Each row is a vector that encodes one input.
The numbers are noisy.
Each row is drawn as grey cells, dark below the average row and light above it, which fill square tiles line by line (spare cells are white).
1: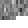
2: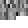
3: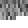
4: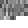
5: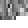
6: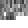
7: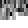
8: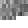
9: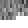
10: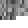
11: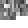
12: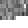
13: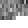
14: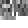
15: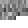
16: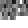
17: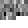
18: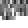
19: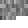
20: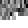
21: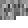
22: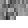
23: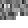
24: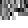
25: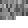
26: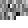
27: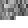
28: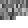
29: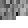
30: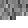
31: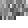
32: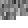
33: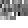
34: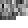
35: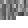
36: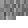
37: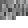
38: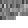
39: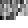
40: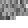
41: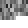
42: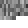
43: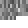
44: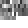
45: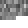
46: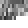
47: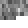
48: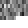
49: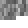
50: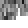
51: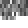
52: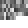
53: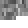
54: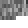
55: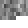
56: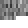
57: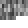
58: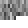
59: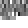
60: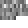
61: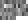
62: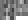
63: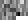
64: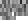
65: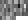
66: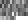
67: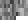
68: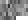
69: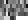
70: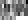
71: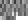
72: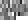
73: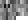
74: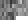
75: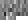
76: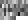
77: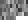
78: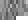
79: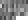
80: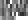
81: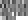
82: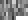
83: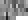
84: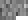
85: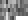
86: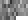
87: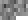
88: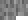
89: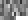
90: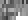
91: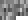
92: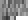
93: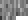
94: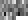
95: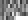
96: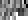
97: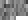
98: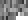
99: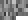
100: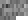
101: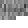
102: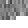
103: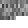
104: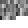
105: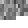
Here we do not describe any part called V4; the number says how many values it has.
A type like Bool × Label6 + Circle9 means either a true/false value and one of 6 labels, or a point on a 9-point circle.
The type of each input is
List3(Bool × V4).
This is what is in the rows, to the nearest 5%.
All of them are lists of up to three items, each a true/false value and a value of V4: about 5% are empty, 15% hold one, 25% two and 60% three.
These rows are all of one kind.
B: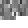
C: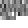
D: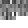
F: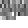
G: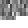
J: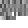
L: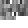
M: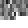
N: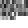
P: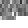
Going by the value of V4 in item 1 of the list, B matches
C, J, M and P.
